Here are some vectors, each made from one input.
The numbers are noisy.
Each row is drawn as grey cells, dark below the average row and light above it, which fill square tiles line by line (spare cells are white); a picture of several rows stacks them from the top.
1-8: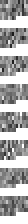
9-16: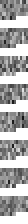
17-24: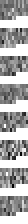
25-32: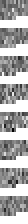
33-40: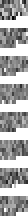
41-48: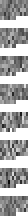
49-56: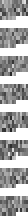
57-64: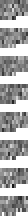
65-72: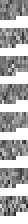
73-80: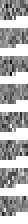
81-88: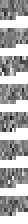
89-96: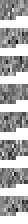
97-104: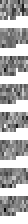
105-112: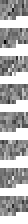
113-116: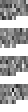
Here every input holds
a point on a 6-point circle, together with either a point on each of two 3-point lines, or three true/false values.
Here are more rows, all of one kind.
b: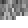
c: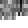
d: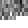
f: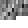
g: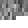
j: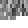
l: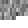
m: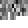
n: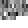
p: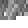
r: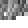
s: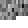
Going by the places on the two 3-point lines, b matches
f, m and n.
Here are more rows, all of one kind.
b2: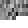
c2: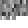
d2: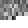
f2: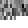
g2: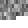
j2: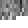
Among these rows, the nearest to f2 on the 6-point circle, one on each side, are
b2 and g2.
